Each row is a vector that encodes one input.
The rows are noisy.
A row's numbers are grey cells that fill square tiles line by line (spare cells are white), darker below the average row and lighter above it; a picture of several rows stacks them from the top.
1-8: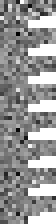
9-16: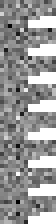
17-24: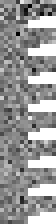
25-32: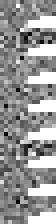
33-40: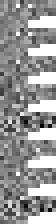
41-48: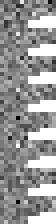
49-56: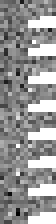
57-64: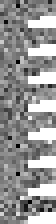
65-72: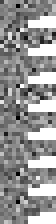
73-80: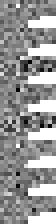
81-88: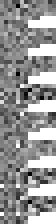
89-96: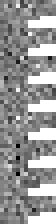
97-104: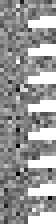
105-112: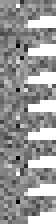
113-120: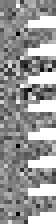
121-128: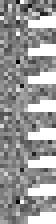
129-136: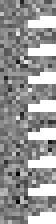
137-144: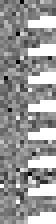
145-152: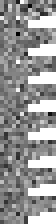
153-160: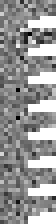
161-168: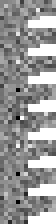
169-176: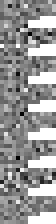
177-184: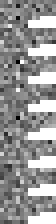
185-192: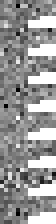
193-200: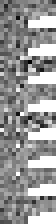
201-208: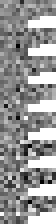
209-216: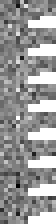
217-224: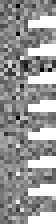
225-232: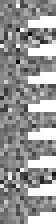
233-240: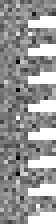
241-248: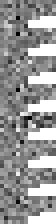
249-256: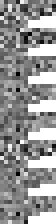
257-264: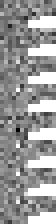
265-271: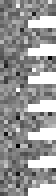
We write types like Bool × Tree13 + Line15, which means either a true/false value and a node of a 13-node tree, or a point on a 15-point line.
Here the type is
Circle6 + Circle10 × Circle10 × (Circle10 + Label10).
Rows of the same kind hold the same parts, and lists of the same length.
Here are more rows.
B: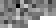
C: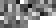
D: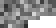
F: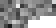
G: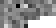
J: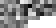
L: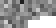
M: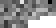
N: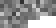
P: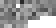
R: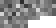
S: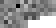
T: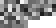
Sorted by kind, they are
B, D, G, M, S
C, J, T
F, L, N, P, R

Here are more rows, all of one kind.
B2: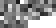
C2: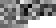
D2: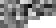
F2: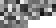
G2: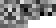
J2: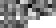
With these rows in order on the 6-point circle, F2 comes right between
B2 and G2.
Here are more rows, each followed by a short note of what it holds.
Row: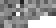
a point on each of two 10-point circles and one of 10 labels
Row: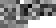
a point on a 6-point circle
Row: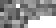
a point on each of two 10-point circles and one of 10 labels
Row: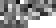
a point on a 6-point circle
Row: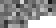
a point on each of three 10-point circles
